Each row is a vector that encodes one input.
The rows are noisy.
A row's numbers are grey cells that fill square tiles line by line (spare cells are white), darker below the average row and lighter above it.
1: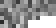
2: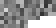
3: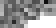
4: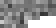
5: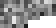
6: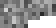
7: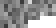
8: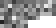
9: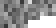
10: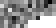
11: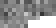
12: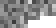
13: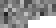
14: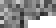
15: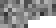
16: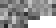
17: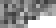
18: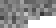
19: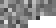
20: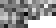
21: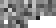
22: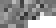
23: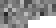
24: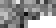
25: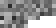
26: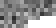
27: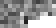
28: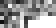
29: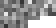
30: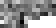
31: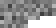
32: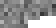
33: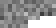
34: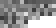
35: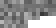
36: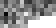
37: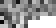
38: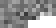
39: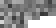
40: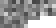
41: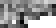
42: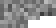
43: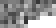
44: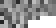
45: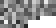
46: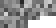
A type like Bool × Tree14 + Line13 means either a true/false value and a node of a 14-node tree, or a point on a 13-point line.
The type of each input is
List2(Line5).
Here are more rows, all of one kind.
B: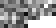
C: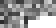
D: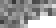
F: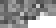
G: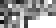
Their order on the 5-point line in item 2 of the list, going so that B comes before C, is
D, B, G, C, F.
